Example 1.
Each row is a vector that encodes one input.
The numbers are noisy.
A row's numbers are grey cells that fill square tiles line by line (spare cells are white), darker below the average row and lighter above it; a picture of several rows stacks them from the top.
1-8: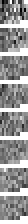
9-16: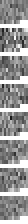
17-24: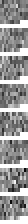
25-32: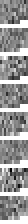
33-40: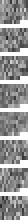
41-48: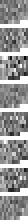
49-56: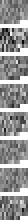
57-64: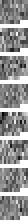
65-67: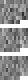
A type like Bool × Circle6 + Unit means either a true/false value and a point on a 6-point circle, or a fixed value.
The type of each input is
Line4 × Line6 + Line9.
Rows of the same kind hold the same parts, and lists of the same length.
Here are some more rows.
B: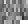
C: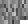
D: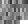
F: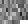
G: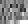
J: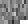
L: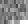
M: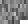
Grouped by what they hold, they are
B, C, F, J, M
D, G, L

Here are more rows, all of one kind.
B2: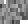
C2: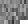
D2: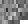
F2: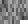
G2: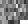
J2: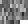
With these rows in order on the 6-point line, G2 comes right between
D2 and J2.
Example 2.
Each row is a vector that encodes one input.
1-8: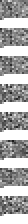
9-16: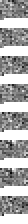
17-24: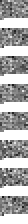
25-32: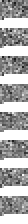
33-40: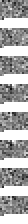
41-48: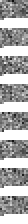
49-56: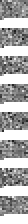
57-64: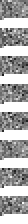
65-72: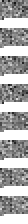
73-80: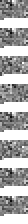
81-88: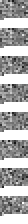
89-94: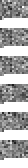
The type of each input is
Bool × Line6.
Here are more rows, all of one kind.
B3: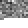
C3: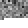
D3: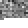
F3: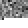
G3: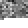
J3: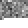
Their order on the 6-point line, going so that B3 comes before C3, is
F3, B3, C3, J3, D3, G3.
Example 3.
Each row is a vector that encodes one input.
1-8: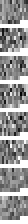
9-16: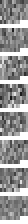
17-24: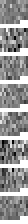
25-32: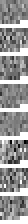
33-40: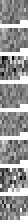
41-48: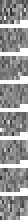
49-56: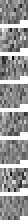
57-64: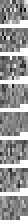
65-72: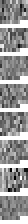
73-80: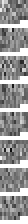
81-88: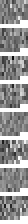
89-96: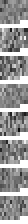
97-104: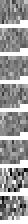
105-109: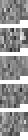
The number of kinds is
2.
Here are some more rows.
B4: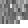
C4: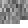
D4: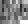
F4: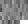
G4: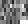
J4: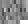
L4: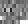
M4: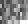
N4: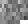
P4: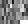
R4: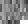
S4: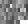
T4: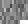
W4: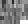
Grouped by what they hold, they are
B4, C4, D4, F4, G4, J4, N4, P4, R4, S4, T4, W4
L4, M4

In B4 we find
a point on a 13-point line.
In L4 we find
a point on a 4-point line and a point on a 6-point line.
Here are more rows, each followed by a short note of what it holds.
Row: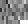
a point on a 13-point line
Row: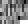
a point on a 4-point line and a point on a 6-point line
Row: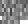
a point on a 4-point line and a point on a 6-point line
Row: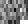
a point on a 13-point line
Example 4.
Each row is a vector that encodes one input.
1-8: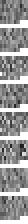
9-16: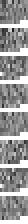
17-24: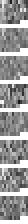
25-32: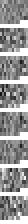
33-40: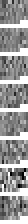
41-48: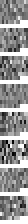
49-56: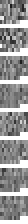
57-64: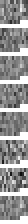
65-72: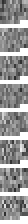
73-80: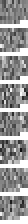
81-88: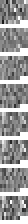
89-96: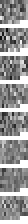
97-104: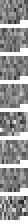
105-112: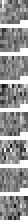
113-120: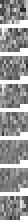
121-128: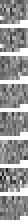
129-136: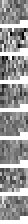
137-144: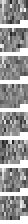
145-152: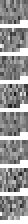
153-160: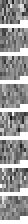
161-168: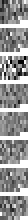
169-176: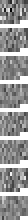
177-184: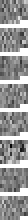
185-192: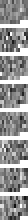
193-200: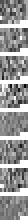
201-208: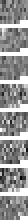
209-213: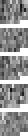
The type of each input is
Line3 × Line3 + Line16.
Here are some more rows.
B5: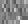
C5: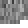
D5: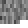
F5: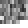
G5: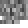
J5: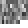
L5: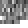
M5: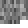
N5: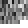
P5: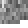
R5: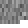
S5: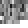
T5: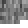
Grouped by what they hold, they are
B5, C5, D5, J5, M5, N5, P5, R5, T5
F5, G5, L5, S5

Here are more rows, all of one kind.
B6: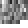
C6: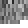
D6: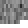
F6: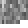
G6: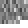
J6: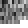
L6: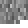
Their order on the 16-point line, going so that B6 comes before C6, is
B6, F6, G6, L6, D6, J6, C6.
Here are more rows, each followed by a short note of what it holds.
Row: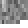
a point on a 16-point line
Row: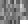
a point on a 16-point line
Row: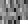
a point on a 16-point line
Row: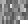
a point on a 16-point line
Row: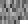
a point on a 16-point line
